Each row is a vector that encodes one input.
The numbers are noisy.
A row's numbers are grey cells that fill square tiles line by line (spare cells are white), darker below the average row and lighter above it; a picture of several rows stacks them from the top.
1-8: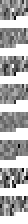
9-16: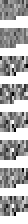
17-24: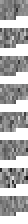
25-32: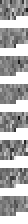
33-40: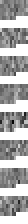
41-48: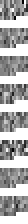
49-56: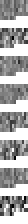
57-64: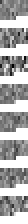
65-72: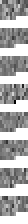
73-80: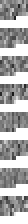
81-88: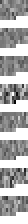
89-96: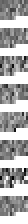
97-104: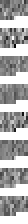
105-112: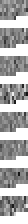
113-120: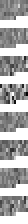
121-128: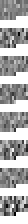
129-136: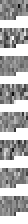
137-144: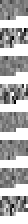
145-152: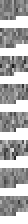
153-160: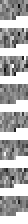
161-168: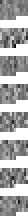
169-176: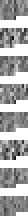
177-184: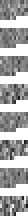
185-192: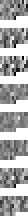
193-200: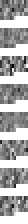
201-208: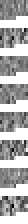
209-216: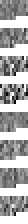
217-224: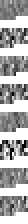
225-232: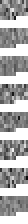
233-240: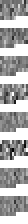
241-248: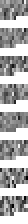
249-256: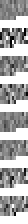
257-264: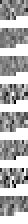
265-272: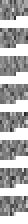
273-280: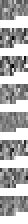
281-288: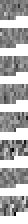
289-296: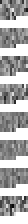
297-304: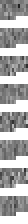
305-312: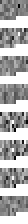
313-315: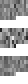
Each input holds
one of 10 labels, together with either a fixed value, or three true/false values.
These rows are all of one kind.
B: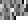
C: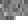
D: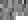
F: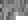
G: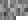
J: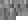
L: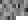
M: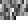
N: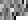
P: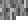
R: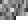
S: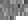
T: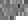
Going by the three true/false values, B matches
C, D, F and M.
